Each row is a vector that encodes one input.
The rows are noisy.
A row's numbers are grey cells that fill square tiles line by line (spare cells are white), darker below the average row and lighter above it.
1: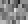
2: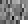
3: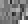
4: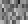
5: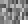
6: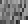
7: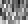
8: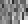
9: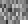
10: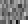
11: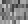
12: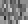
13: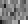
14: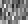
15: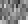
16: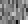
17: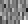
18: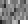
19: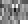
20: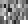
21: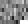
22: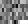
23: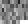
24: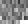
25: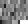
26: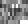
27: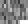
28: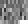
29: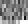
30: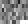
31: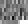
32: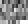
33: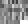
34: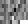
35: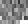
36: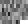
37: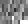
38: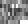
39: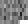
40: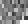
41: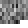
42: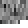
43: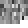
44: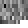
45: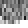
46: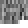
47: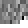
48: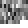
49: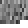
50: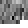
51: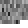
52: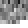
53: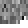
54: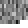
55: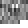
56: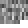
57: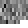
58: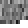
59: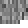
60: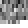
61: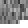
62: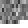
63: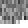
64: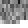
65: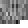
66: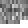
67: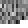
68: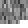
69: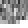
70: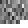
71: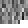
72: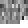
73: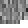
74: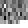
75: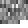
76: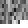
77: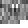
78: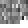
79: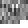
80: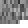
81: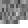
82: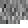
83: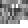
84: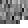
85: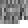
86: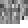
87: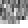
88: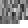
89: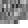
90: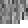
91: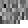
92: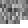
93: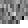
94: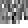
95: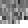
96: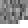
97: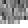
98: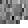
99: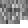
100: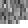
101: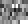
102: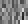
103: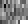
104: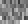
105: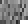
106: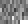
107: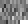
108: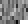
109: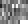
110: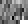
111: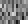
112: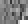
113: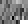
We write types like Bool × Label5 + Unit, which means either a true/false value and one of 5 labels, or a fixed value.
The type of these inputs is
Line5 × (Line5 + Tree7).
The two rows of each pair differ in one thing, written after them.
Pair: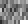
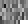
the node of the tree
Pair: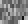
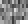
the place on the 5-point line
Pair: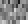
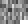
the place on the 5-point line
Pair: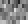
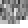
the node of the tree
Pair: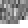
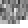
the place on the 5-point line
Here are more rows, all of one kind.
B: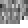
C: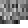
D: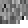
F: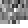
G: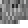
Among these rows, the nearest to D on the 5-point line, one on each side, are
B and C.
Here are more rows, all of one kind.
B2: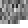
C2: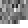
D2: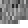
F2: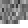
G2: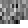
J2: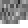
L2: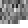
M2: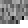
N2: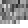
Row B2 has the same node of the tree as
C2, G2 and L2.
